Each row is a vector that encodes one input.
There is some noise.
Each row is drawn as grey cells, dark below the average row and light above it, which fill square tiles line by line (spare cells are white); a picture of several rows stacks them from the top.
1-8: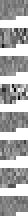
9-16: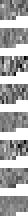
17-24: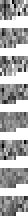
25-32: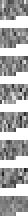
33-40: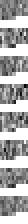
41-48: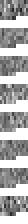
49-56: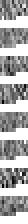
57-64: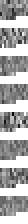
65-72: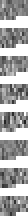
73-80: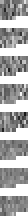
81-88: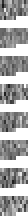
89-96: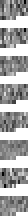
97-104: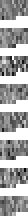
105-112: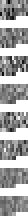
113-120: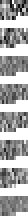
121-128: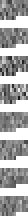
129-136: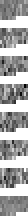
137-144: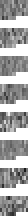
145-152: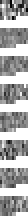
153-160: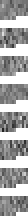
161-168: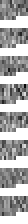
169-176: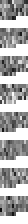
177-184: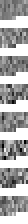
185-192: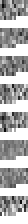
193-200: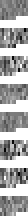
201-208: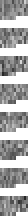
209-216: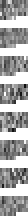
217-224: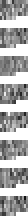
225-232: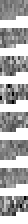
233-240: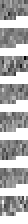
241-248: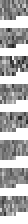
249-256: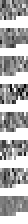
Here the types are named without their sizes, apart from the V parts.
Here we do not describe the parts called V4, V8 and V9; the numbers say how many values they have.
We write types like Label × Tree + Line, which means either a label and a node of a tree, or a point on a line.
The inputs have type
Bool × Line × V4 × V8 × V9 + Circle.
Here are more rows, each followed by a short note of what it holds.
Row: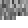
a point on a circle
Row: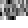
a point on a circle
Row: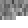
a point on a line, a true/false value, a value of V4, a value of V8 and a value of V9
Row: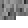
a point on a circle
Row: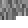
a point on a line, a true/false value, a value of V4, a value of V8 and a value of V9
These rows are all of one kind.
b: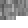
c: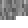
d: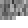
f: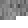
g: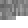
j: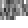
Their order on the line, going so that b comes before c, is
d, f, b, j, g, c.
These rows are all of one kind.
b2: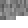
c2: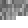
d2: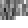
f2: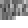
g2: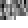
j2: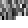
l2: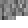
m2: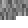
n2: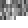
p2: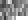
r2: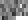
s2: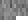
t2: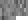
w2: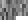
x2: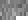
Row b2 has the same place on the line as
f2, s2, t2 and x2.
